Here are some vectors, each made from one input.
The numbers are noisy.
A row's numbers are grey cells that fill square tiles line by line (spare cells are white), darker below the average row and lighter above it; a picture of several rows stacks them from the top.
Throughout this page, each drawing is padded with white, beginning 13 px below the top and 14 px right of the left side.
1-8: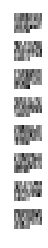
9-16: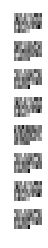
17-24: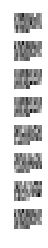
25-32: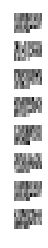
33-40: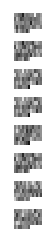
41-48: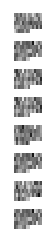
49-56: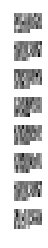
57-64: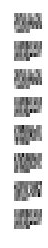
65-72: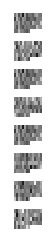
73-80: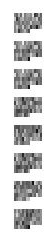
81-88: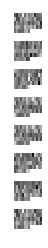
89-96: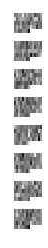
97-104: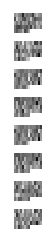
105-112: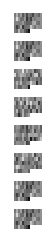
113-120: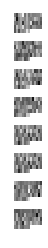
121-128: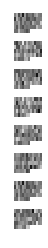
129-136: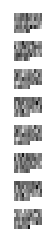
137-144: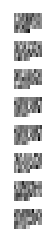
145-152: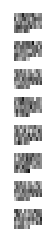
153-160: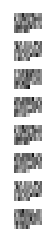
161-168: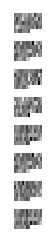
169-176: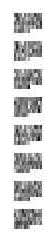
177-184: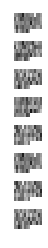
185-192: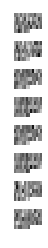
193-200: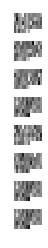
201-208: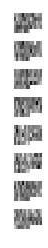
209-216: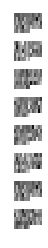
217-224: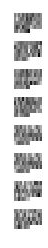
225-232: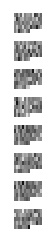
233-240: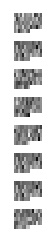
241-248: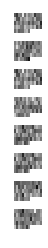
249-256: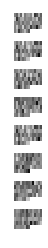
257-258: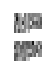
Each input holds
one of 8 labels and a true/false value.
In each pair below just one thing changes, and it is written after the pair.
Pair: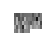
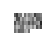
the true/false value
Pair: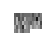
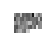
the label
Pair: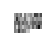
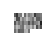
the label
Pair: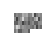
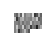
the label
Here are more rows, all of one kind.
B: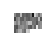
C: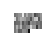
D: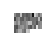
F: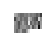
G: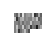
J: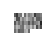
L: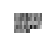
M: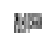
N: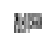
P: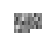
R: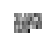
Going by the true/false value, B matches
D, F and L.
